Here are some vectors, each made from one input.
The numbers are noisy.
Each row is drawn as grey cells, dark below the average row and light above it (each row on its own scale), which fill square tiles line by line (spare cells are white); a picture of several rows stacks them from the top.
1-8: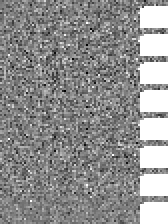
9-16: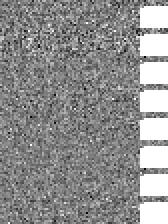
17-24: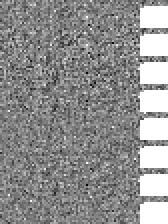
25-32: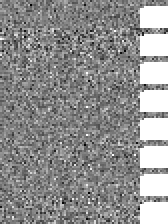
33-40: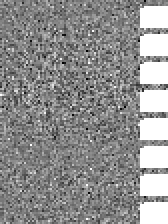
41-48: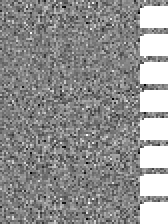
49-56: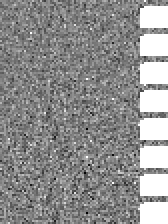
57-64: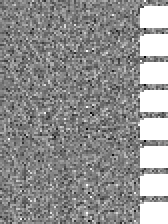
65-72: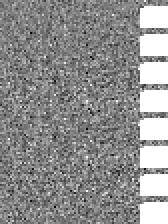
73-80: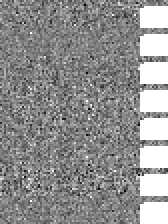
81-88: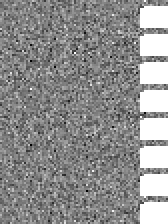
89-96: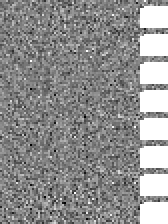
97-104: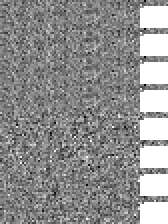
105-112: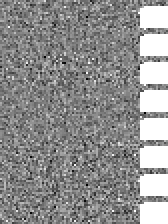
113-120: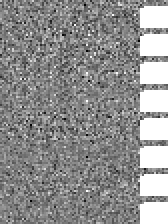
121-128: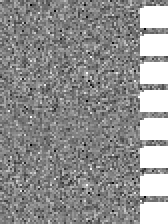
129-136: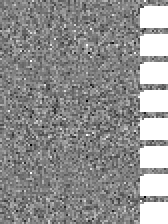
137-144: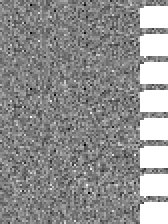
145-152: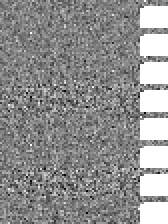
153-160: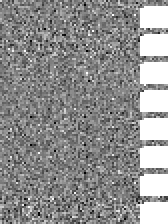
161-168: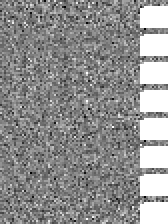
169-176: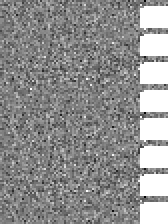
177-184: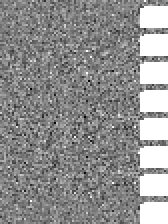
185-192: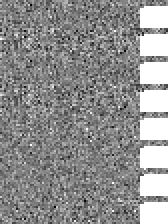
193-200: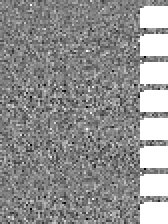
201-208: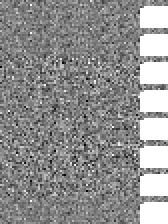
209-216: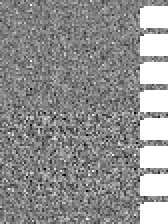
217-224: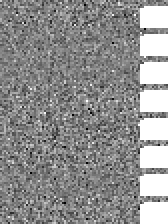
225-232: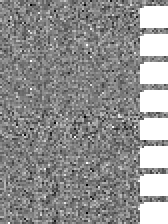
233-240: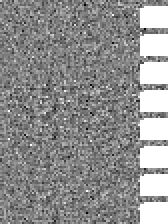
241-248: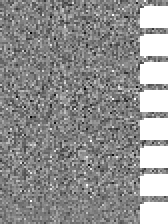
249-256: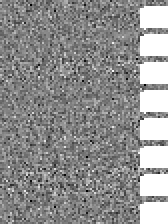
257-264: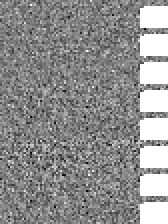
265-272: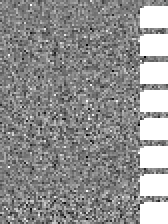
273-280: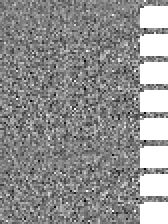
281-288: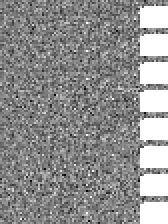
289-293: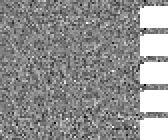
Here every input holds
either a point on a 9-point circle, or a fixed value.
